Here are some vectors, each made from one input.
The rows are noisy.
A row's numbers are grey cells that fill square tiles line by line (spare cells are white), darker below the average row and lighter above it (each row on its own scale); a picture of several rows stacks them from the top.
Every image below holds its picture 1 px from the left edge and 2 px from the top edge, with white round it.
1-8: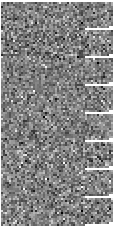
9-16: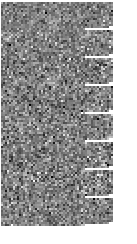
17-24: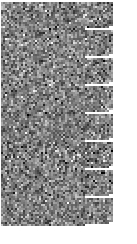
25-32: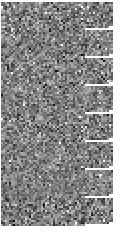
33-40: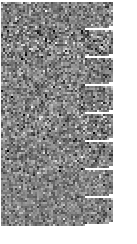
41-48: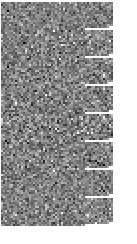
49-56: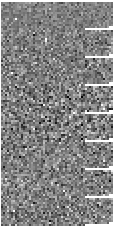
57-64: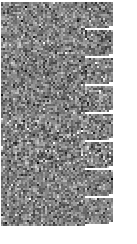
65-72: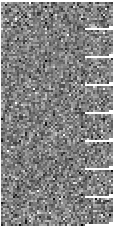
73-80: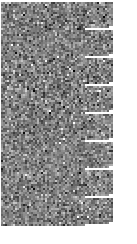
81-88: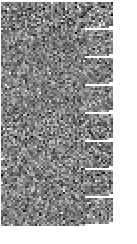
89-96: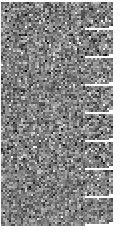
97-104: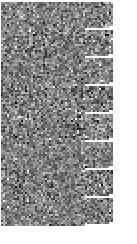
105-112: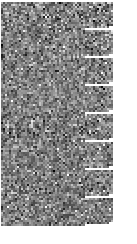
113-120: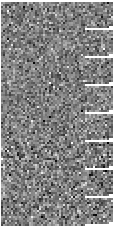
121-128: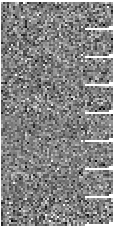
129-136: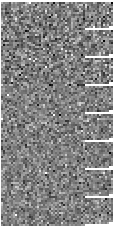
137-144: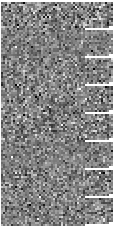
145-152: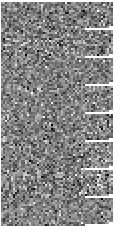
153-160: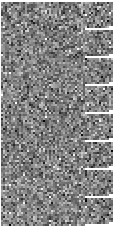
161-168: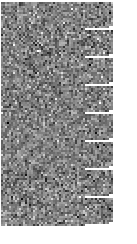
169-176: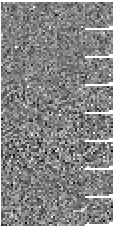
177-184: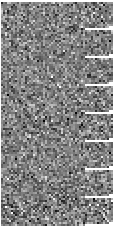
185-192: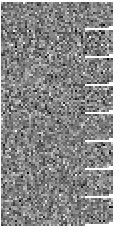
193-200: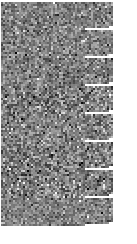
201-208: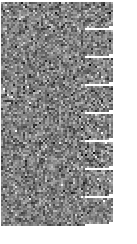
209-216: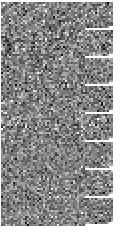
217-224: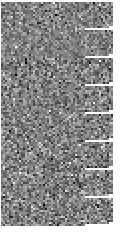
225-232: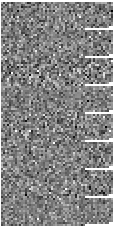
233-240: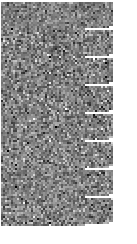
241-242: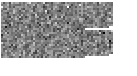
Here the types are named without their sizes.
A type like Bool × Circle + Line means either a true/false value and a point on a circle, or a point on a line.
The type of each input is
(Bool × Bool × Bool + Label × Label × Label) × Line.
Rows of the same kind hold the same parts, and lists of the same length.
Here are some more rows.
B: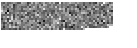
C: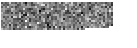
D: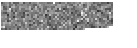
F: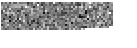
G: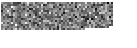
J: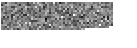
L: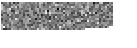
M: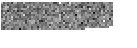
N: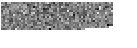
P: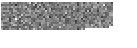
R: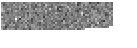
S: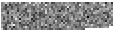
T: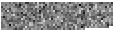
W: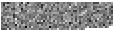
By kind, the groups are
B, M, W
C, D, F, G, J, L, N, P, R, S, T

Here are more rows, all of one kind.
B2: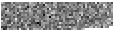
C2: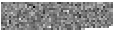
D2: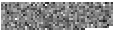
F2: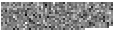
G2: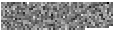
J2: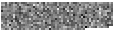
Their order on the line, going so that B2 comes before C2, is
B2, C2, F2, D2, J2, G2.
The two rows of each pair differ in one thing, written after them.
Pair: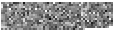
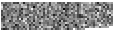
one of the three labels
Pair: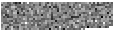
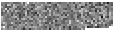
one of the three labels
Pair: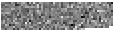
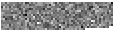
the place on the line
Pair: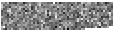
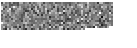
one of the three labels
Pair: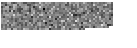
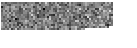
one of the three labels
